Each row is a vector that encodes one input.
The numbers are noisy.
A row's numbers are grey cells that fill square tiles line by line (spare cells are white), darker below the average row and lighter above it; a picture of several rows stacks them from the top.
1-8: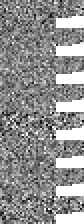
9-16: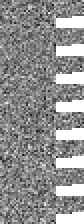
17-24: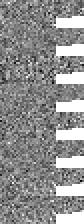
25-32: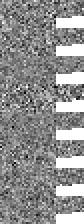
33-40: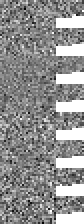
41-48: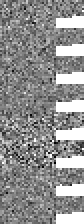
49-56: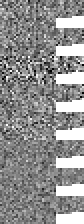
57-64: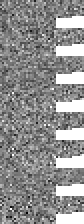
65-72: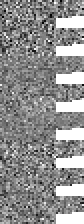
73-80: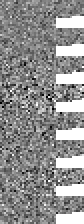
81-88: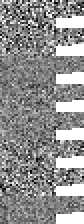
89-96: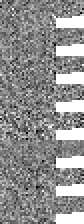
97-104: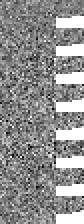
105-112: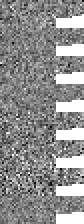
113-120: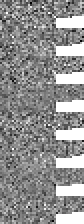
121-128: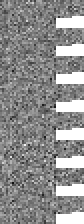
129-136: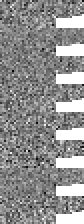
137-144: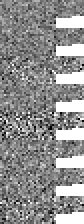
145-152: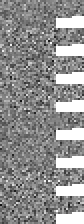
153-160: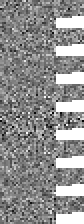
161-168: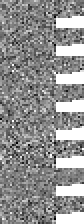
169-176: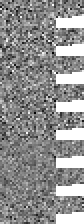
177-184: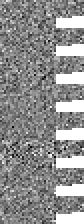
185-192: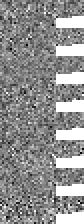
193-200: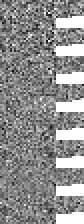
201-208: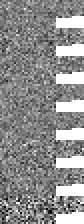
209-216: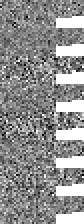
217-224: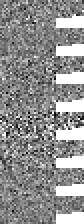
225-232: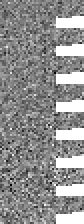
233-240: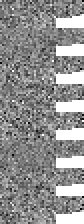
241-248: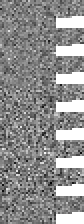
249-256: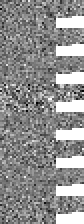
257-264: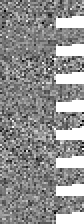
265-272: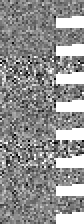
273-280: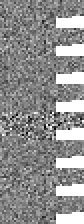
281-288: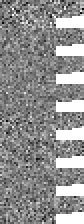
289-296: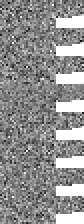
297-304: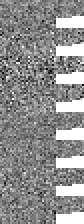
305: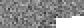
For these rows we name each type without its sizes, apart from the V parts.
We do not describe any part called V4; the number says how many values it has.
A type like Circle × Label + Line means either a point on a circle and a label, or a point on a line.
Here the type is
Bool × (Line + V4) + List(Circle).
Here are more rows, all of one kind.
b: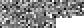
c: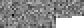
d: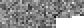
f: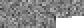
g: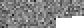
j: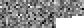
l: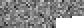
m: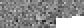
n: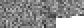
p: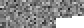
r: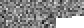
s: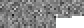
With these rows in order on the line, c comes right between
g and s.
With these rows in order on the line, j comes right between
d and m.
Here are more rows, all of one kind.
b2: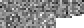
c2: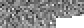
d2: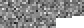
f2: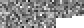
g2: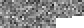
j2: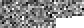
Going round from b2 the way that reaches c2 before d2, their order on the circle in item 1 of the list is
b2, c2, j2, g2, d2, f2.
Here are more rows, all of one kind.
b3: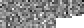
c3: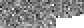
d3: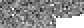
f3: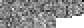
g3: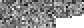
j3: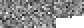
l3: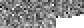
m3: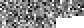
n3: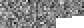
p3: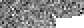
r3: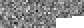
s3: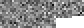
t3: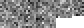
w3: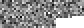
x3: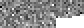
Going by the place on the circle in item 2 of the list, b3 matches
f3, j3, n3 and r3.
